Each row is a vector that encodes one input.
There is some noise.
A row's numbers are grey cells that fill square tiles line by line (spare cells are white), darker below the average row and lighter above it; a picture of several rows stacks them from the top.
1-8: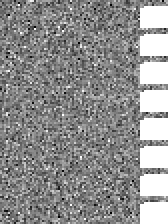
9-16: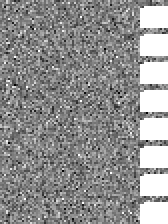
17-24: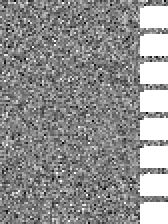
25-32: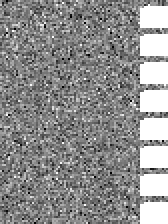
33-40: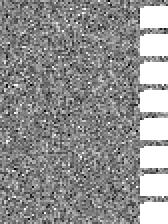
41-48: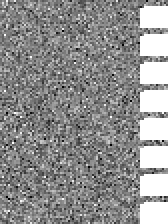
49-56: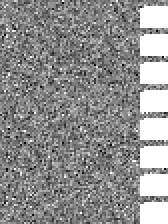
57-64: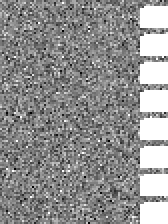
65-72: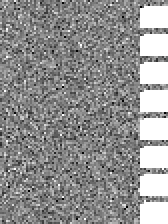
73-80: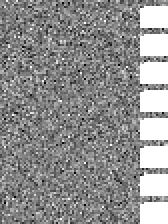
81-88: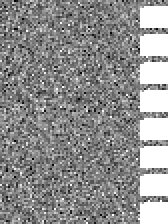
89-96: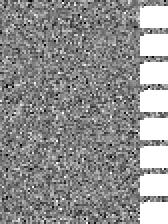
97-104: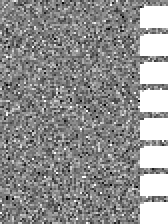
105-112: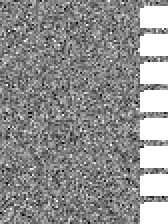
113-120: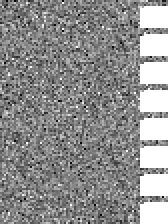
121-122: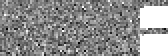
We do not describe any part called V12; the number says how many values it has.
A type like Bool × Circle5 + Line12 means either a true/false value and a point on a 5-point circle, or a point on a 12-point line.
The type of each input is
Circle10 × (Line5 + V12).
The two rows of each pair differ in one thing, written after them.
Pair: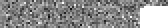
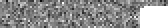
the place on the 5-point line
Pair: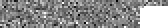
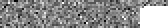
the place on the 10-point circle
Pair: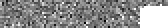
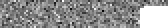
the place on the 10-point circle
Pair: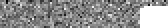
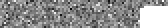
the place on the 5-point line
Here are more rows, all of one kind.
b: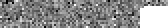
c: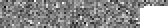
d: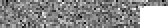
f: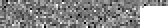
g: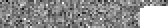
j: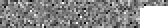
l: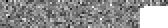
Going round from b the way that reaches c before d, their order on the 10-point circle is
b, l, g, c, j, f, d.
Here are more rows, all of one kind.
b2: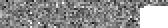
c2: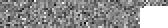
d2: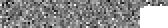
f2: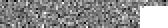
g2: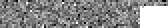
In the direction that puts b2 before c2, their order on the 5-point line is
b2, d2, c2, f2, g2.
